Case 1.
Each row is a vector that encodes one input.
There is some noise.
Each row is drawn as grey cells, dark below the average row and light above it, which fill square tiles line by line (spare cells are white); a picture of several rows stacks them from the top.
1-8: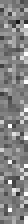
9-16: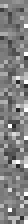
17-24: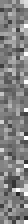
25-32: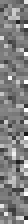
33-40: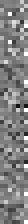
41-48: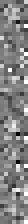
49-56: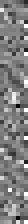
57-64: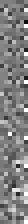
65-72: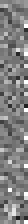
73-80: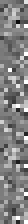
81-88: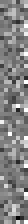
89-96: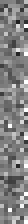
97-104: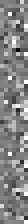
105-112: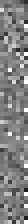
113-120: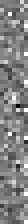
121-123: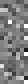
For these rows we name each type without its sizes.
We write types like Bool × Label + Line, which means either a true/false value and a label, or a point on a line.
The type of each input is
Bool × Bool × Bool.
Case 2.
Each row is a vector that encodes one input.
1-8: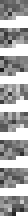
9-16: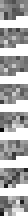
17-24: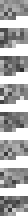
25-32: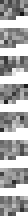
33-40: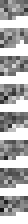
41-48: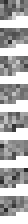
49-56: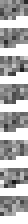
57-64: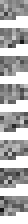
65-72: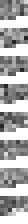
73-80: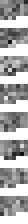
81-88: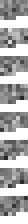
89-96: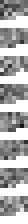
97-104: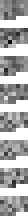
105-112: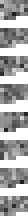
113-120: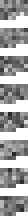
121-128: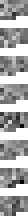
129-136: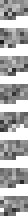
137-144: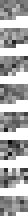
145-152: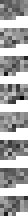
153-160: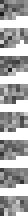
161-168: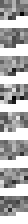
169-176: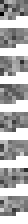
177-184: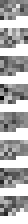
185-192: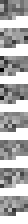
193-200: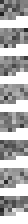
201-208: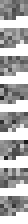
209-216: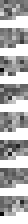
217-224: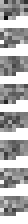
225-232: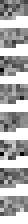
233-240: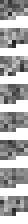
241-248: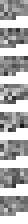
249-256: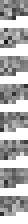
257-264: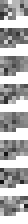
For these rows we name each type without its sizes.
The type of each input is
Bool × Bool × Bool.
